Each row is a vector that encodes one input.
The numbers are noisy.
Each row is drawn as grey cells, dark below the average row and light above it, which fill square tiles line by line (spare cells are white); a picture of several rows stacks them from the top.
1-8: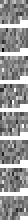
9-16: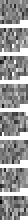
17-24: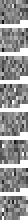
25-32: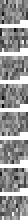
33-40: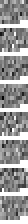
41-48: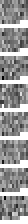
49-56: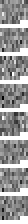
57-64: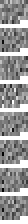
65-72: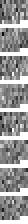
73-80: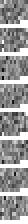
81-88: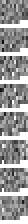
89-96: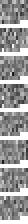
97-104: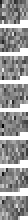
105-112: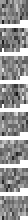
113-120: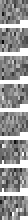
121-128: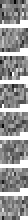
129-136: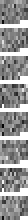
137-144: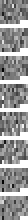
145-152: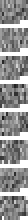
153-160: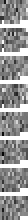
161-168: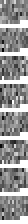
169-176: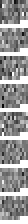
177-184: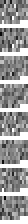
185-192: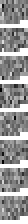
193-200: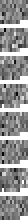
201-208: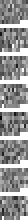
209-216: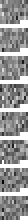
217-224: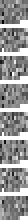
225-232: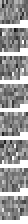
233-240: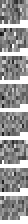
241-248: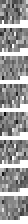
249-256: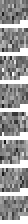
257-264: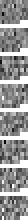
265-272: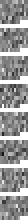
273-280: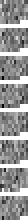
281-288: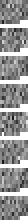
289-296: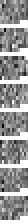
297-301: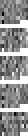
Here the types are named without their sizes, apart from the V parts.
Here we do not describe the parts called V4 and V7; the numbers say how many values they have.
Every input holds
a point on a circle, together with either a label, a value of V4 and a value of V7, or three true/false values.
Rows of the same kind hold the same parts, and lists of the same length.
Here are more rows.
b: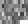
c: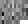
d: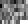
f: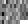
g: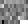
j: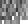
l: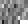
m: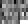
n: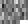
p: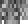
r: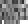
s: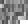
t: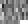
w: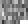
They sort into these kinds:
b, c, f, g, l, n, s, t, w
d, j, m, p, r

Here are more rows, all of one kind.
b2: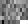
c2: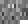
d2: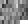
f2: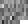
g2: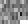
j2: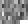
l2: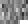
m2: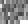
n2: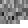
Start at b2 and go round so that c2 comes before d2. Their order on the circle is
b2, c2, n2, f2, m2, g2, j2, l2, d2.
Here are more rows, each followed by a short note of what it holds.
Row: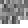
a point on a circle, a label, a value of V4 and a value of V7
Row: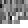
a point on a circle and three true/false values
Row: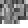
a point on a circle and three true/false values
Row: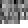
a point on a circle and three true/false values
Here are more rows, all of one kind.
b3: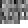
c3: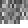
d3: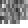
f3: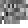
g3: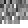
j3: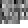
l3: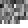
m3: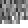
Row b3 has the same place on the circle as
j3 and m3.
